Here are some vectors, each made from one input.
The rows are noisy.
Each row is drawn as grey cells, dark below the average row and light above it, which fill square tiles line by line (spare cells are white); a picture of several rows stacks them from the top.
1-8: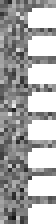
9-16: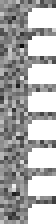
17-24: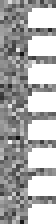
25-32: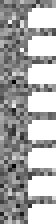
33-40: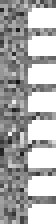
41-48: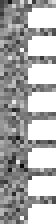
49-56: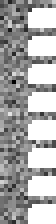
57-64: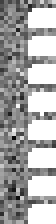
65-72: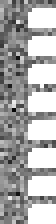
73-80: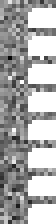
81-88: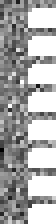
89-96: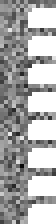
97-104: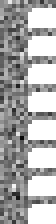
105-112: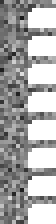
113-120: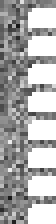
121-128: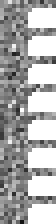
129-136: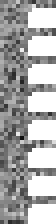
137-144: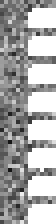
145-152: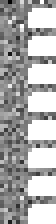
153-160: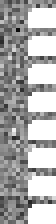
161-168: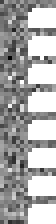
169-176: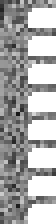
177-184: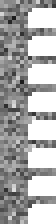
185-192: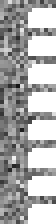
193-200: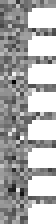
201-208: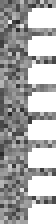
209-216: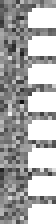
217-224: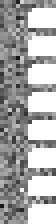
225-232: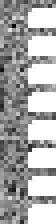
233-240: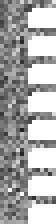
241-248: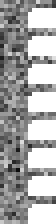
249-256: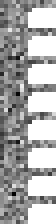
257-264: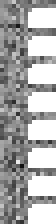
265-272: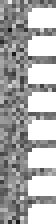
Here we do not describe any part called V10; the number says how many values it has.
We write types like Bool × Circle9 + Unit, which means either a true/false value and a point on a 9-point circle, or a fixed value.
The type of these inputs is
(Bool × V10 + Line9) × Line7.
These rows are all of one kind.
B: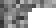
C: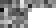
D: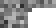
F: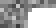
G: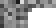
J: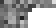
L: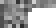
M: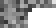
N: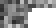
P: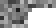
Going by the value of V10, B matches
L and N.
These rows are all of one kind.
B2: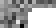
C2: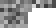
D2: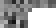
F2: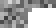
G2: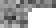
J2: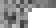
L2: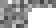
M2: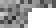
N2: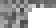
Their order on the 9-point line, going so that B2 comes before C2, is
D2, B2, N2, J2, L2, G2, F2, M2, C2.
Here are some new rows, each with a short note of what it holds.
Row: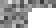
a point on a 7-point line and a point on a 9-point line
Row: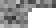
a point on a 7-point line and a point on a 9-point line
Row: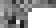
a point on a 7-point line and a point on a 9-point line
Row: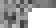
a point on a 7-point line and a point on a 9-point line
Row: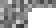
a point on a 7-point line and a point on a 9-point line
